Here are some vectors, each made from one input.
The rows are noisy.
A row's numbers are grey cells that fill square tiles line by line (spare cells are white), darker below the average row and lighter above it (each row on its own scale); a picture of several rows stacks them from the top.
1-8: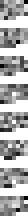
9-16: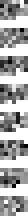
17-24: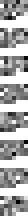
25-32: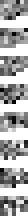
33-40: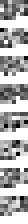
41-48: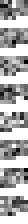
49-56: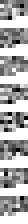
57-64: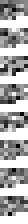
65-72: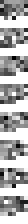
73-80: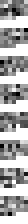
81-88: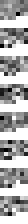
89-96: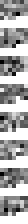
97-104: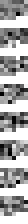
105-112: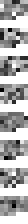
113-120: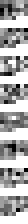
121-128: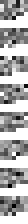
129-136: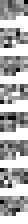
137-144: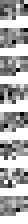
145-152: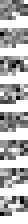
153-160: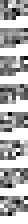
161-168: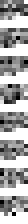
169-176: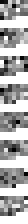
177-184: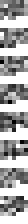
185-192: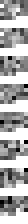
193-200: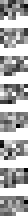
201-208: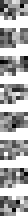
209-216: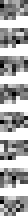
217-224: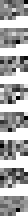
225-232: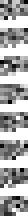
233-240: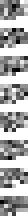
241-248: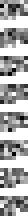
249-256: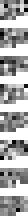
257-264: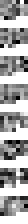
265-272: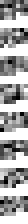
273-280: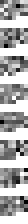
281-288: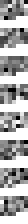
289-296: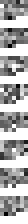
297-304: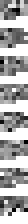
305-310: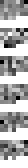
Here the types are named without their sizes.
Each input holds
two labels, together with either a label, or four true/false values.
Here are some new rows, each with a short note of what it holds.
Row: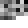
two labels and four true/false values
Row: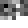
three labels
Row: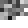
two labels and four true/false values
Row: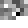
two labels and four true/false values
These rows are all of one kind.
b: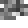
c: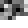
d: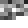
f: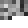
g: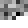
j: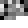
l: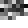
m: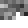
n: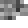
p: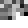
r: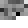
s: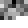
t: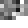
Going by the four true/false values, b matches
m, n and p.
